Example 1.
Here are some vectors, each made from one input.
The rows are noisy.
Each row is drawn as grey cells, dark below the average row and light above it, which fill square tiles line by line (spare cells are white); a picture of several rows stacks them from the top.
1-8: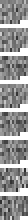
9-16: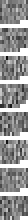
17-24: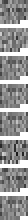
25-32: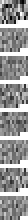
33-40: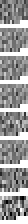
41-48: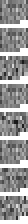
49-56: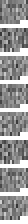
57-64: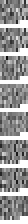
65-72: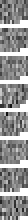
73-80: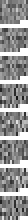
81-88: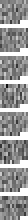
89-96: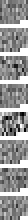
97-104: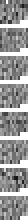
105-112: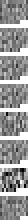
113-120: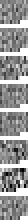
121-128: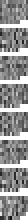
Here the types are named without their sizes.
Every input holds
either a fixed value, or a label and a true/false value.
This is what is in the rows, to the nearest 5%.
About 5% of them hold a fixed value. The rest hold a label and a true/false value.
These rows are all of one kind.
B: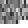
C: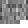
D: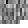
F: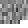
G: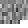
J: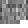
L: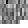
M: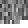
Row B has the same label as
D and L.
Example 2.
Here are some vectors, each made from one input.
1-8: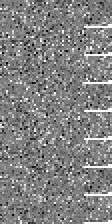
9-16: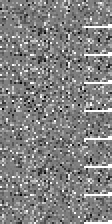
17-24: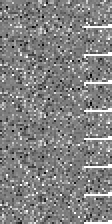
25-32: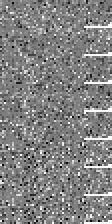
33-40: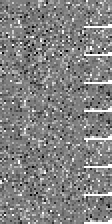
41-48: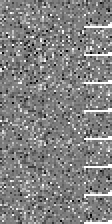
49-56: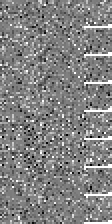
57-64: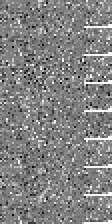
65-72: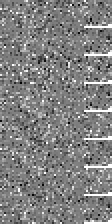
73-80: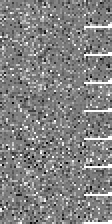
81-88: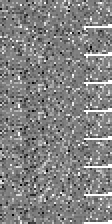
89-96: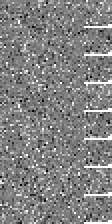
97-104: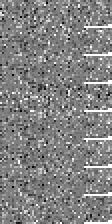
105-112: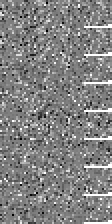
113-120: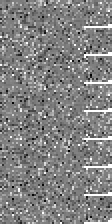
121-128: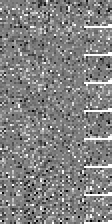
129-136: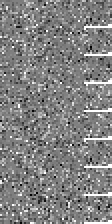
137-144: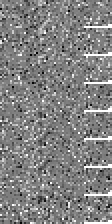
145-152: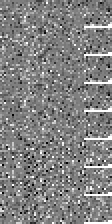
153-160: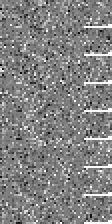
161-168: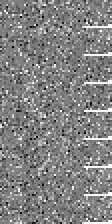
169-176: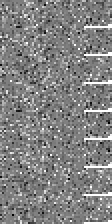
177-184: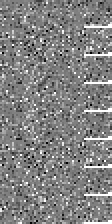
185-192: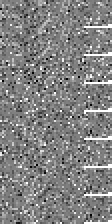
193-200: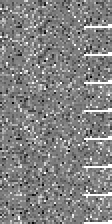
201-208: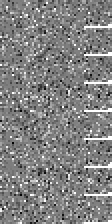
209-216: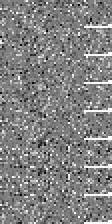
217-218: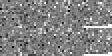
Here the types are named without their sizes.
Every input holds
a true/false value, together with either a point on a circle, or a fixed value.
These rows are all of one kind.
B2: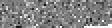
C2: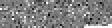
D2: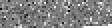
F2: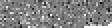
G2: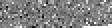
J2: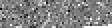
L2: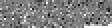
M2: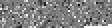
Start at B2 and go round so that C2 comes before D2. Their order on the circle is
B2, M2, G2, C2, L2, F2, J2, D2.
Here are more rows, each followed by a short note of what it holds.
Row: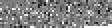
a true/false value
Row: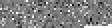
a point on a circle and a true/false value
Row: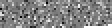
a point on a circle and a true/false value
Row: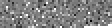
a point on a circle and a true/false value
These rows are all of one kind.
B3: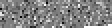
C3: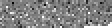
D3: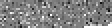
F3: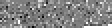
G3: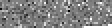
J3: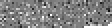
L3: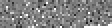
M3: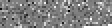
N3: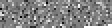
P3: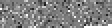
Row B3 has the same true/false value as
F3, G3, M3 and N3.
